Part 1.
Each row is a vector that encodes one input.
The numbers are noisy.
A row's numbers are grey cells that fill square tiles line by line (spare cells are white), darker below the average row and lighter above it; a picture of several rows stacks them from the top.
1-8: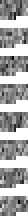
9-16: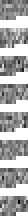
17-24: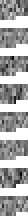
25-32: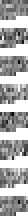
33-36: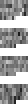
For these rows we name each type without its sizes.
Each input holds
a node of a tree.
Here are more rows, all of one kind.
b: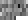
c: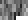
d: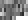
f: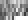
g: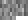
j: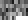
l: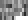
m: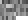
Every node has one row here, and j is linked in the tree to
m.
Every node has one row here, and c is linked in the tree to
b.
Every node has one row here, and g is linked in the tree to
b, l and m.
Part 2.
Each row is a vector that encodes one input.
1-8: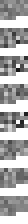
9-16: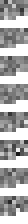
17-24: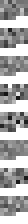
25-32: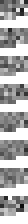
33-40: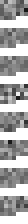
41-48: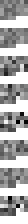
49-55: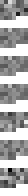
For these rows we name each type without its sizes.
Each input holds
a point on a line.
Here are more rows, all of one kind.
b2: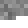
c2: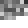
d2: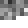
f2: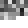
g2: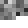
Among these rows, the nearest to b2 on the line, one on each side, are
c2 and f2.
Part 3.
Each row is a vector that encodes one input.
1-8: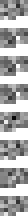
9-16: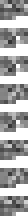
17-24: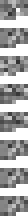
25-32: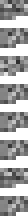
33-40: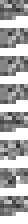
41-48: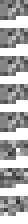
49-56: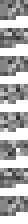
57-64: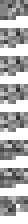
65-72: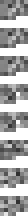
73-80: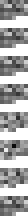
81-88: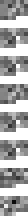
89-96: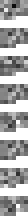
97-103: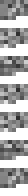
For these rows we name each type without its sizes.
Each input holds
a label.
